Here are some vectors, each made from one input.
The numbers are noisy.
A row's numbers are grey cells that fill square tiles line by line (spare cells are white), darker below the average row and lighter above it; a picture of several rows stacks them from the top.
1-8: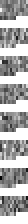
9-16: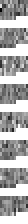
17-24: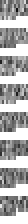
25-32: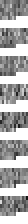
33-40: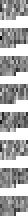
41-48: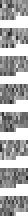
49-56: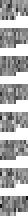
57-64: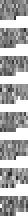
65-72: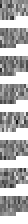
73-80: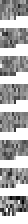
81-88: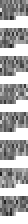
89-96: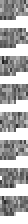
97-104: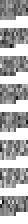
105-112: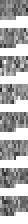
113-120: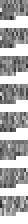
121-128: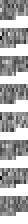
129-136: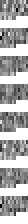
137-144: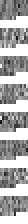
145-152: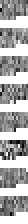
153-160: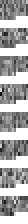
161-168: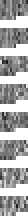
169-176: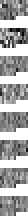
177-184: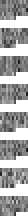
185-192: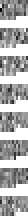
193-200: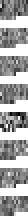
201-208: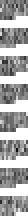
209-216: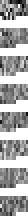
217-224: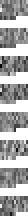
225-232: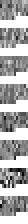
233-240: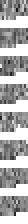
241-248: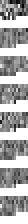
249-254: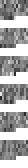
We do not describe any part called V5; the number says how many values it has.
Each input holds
a list of up to three items, each a true/false value and a value of V5.
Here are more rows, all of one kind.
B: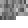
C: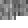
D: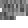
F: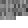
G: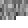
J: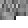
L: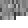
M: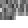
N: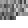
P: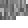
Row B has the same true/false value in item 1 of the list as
D, M, N and P.
